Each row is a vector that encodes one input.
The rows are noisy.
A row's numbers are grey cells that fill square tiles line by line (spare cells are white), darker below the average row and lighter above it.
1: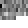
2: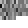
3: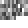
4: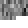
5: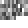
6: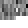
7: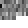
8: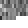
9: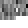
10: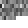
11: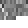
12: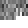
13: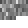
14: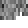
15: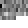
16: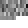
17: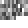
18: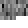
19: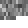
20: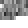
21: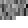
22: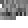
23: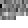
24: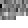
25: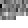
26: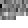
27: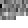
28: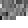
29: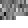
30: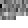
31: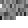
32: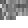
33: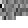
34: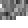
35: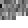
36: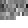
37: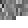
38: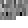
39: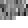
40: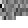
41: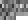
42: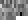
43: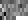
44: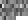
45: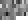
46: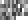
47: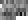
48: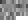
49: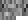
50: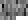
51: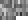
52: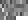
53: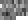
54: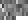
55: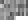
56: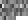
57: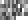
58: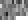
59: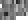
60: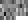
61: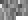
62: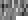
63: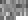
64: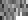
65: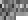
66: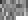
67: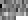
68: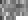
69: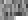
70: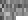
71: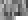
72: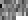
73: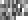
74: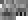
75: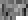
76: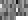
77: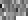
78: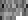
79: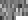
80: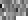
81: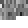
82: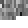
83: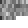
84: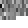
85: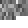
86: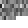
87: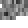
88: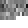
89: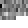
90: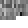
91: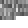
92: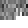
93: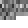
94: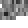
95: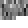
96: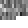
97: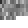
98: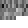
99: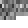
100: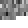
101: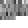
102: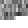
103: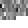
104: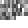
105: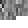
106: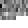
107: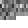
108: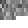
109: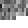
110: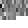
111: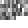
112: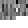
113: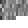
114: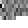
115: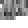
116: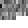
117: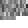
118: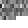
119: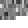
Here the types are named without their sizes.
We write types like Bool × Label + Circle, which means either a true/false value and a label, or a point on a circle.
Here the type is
List(Line).
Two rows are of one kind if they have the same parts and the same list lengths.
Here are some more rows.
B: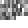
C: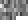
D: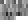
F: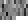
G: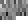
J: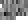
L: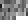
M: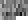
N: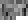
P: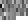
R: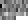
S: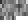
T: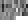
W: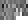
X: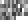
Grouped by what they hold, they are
B, X
C, D, G, J, M, S
F, N, T, W
L, P, R

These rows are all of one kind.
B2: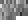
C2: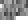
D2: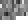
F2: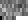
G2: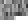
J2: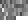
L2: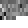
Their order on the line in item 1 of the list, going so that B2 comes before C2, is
L2, F2, J2, B2, G2, C2, D2.
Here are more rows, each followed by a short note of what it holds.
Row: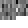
a list of two items
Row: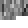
a list of two items
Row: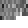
a list of two items
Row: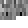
a list of three items
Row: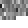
a list of one item
